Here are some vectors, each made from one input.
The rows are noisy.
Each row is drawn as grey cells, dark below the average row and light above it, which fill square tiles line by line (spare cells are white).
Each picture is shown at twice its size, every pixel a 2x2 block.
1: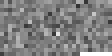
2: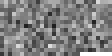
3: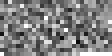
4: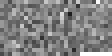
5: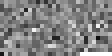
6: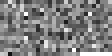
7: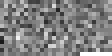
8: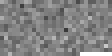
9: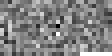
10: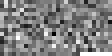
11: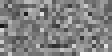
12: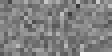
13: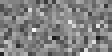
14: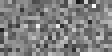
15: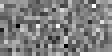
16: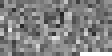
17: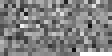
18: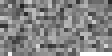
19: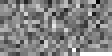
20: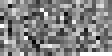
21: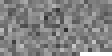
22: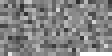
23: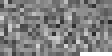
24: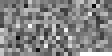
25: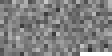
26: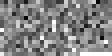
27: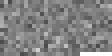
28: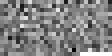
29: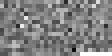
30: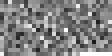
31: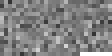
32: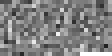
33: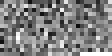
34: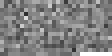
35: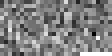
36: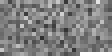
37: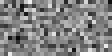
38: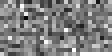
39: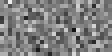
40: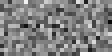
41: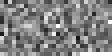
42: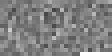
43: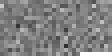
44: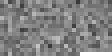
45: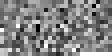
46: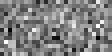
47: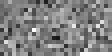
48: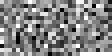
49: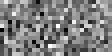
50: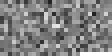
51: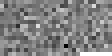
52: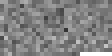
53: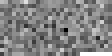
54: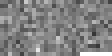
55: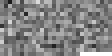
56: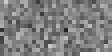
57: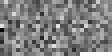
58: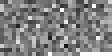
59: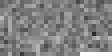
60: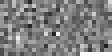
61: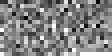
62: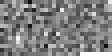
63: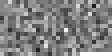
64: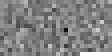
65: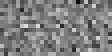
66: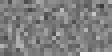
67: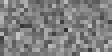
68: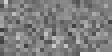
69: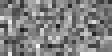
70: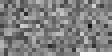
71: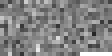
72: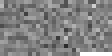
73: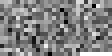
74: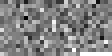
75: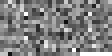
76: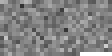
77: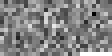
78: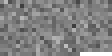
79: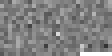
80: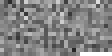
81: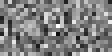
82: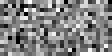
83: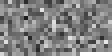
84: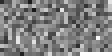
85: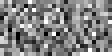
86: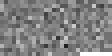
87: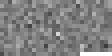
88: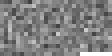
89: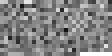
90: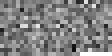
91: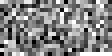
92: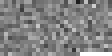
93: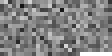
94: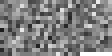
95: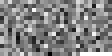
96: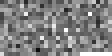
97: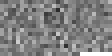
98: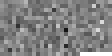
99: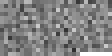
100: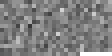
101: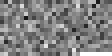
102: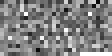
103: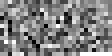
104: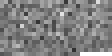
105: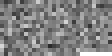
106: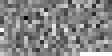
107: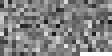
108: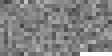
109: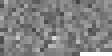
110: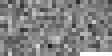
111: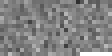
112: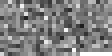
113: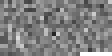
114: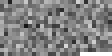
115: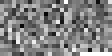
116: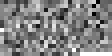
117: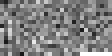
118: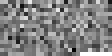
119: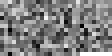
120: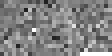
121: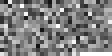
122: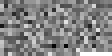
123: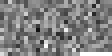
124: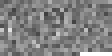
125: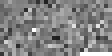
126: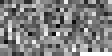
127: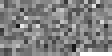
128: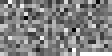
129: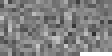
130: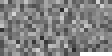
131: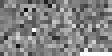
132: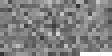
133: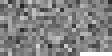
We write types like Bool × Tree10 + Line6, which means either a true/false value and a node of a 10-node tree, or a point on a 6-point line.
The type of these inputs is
List2(Line7) + Tree9.
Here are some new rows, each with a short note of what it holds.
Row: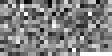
a node of a 9-node tree
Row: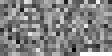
a list of one item
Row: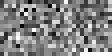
the empty list
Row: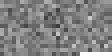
a list of two items
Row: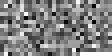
a node of a 9-node tree
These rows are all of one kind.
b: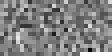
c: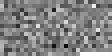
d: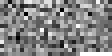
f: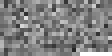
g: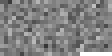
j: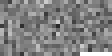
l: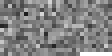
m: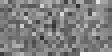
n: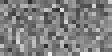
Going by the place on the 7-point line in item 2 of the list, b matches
c, f and l.
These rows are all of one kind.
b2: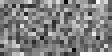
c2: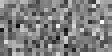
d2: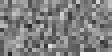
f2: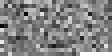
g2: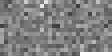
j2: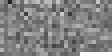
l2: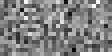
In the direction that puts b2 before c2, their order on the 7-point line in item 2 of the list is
g2, b2, f2, d2, c2, j2, l2.
